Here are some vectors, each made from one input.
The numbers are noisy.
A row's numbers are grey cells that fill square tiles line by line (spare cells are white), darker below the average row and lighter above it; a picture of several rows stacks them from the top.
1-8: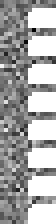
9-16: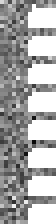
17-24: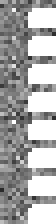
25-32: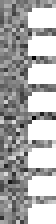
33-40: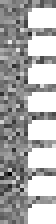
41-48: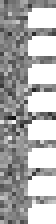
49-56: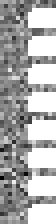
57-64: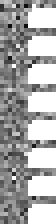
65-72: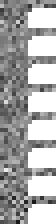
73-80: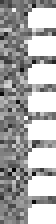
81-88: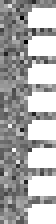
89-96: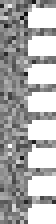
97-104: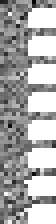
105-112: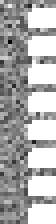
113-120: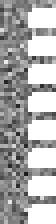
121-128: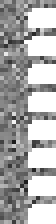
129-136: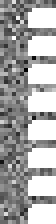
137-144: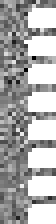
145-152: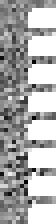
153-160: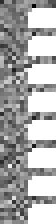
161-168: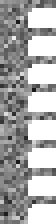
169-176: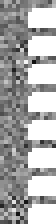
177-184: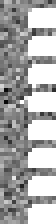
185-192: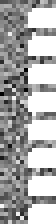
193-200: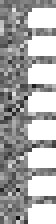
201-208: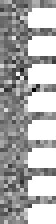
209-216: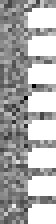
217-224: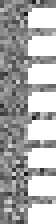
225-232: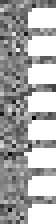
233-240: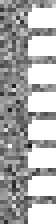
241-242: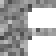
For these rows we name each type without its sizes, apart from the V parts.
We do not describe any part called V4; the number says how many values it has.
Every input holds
a point on a line, together with either four true/false values, or a list of values of V4.
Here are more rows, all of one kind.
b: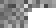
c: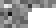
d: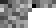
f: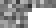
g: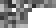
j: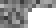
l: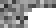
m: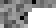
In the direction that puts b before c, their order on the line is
l, b, j, d, c, f, g, m.
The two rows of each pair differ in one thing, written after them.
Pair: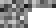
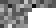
the value of V4 in item 1 of the list
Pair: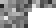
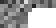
the place on the line
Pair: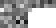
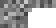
the value of V4 in item 1 of the list
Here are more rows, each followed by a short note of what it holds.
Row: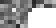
a point on a line and four true/false values
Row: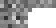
a point on a line and four true/false values
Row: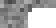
a point on a line, together with the empty list
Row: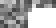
a point on a line, together with a list of two items
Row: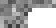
a point on a line, together with the empty list
